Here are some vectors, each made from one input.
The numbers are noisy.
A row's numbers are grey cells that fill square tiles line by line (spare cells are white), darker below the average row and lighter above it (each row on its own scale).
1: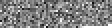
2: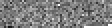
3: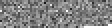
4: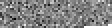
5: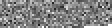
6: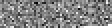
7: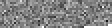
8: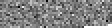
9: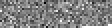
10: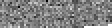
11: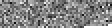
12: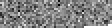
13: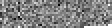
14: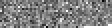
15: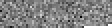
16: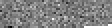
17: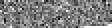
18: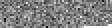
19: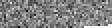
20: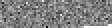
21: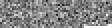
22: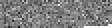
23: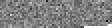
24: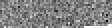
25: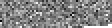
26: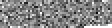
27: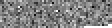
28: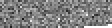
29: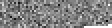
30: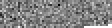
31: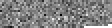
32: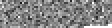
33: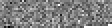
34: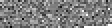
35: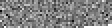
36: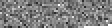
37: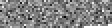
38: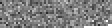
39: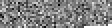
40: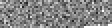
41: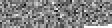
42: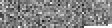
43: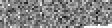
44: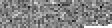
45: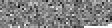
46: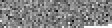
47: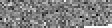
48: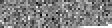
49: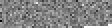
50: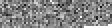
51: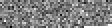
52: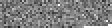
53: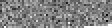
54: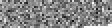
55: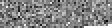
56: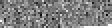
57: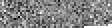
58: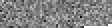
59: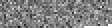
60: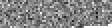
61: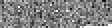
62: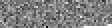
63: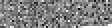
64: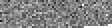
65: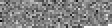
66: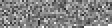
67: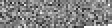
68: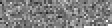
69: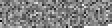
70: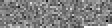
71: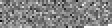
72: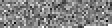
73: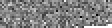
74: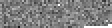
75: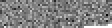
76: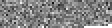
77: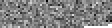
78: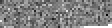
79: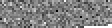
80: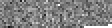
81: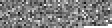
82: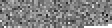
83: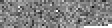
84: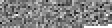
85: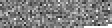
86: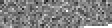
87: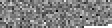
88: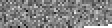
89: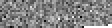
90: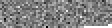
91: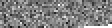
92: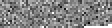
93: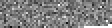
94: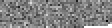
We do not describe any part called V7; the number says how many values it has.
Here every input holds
a true/false value, together with either a point on a 5-point line, or a value of V7.
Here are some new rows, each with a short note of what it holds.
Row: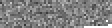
a point on a 5-point line and a true/false value
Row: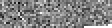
a true/false value and a value of V7
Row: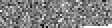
a true/false value and a value of V7
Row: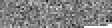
a true/false value and a value of V7
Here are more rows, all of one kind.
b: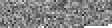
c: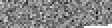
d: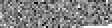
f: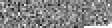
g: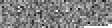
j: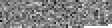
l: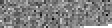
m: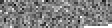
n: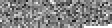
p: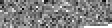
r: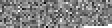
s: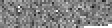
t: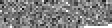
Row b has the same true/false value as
c, f, j and n.
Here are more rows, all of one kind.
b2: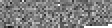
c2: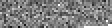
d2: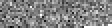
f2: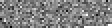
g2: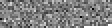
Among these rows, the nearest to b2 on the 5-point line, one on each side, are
c2 and f2.
